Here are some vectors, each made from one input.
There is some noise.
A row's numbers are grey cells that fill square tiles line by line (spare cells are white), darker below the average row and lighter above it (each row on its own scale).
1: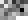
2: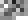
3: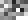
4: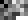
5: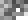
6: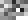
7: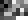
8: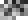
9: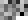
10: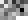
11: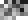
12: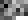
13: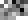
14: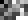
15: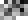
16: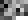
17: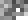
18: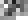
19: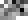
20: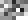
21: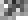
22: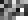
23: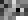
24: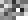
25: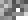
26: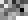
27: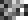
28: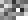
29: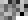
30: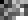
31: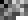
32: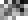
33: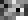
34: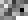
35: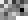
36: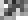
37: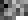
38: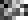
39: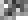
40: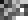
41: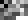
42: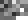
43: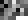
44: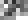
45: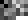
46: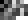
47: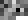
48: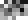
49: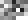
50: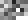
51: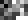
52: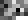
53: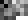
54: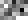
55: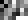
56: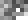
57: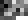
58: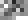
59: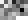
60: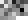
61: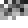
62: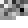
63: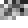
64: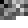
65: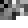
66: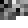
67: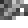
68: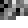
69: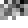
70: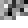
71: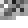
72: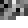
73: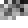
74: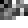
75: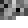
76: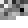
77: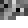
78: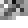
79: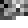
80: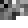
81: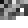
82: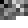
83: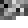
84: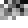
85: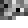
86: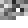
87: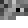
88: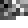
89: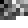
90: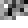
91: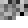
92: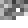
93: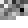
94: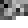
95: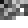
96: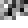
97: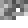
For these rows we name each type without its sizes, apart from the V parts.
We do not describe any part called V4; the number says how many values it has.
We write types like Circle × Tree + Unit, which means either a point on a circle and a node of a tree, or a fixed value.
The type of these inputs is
List(Bool × V4).
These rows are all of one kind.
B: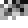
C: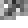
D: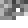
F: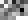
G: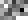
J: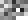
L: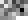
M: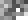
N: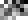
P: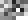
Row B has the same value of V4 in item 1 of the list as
F, L and N.
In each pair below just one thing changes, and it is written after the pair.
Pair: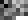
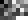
the value of V4 in item 2 of the list
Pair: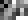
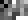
the true/false value in item 2 of the list
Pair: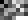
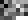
the true/false value in item 1 of the list
